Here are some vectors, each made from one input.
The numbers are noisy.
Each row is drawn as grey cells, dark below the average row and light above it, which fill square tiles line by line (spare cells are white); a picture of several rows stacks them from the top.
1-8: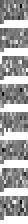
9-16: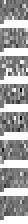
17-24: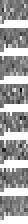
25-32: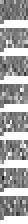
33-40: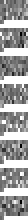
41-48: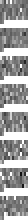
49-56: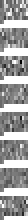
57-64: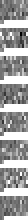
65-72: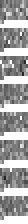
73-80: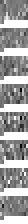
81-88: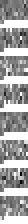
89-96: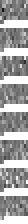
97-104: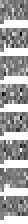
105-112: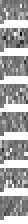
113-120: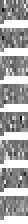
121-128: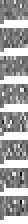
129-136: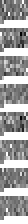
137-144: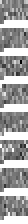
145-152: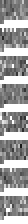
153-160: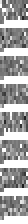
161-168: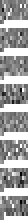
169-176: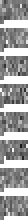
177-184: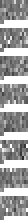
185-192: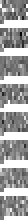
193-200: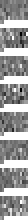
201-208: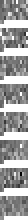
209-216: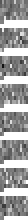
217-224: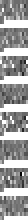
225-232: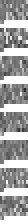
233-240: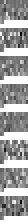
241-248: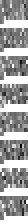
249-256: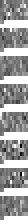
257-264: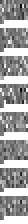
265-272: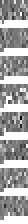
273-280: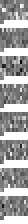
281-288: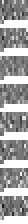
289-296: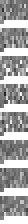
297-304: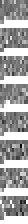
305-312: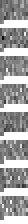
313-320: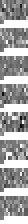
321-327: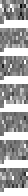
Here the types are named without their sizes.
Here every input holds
either a point on a line, or four true/false values.
